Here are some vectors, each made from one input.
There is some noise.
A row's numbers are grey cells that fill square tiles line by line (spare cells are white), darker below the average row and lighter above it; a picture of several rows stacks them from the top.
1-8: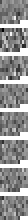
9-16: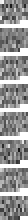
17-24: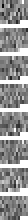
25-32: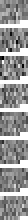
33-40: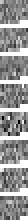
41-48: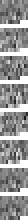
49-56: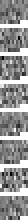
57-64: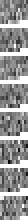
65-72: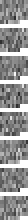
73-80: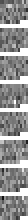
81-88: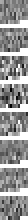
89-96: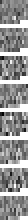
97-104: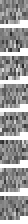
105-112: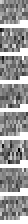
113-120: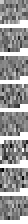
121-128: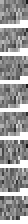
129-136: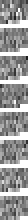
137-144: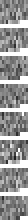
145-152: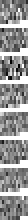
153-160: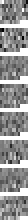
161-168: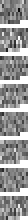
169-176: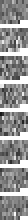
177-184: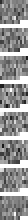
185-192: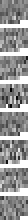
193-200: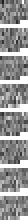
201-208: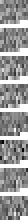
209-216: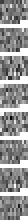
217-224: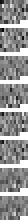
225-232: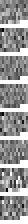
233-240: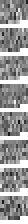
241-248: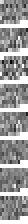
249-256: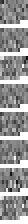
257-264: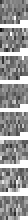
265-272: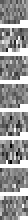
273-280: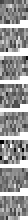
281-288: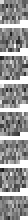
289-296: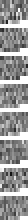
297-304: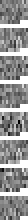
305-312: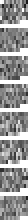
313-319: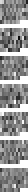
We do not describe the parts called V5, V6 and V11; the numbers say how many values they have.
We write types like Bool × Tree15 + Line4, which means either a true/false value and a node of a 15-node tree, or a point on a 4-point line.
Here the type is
Line7 × V5 × V6 × V11 + List2(Line10).
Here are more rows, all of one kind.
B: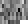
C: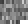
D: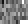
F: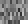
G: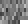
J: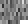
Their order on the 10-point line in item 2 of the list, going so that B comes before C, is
G, J, F, B, D, C.
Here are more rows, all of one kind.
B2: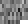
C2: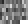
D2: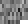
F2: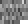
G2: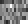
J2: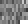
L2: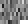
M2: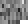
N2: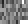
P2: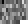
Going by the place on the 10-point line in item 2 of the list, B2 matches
D2, F2 and G2.
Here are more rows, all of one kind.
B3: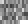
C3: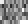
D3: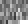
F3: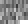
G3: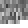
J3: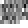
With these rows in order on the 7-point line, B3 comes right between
D3 and G3.
